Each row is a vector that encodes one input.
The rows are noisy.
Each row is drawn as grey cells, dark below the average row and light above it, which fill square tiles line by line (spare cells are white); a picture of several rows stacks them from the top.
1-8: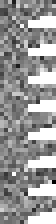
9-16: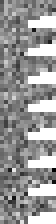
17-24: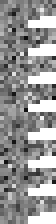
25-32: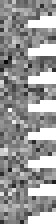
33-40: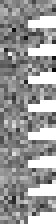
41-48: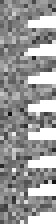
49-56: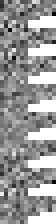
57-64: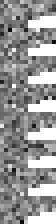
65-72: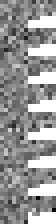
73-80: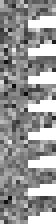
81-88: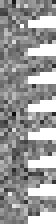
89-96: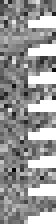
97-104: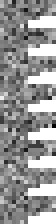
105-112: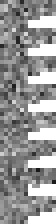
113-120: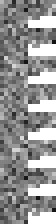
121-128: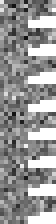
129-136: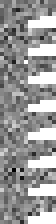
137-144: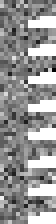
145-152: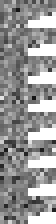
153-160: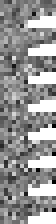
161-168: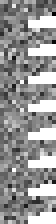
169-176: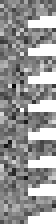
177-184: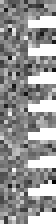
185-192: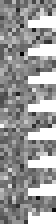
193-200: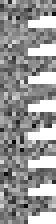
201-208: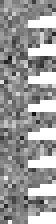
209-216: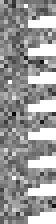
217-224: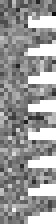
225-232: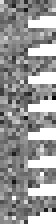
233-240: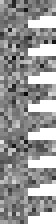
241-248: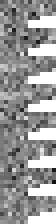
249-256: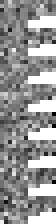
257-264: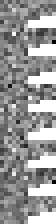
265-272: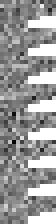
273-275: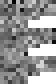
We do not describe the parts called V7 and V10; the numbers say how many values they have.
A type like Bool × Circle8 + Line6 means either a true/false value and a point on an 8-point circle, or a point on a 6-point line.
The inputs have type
Circle8 + Line11 + (Tree9 + V7) × V10.
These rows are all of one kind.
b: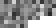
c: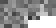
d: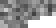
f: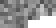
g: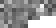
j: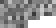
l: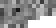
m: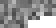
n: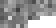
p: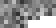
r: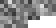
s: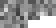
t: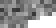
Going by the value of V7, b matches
c, m, p and r.
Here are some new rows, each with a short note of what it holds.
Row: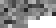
a point on an 11-point line
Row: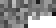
a point on an 8-point circle
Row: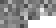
a value of V7 and a value of V10
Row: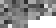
a point on an 11-point line
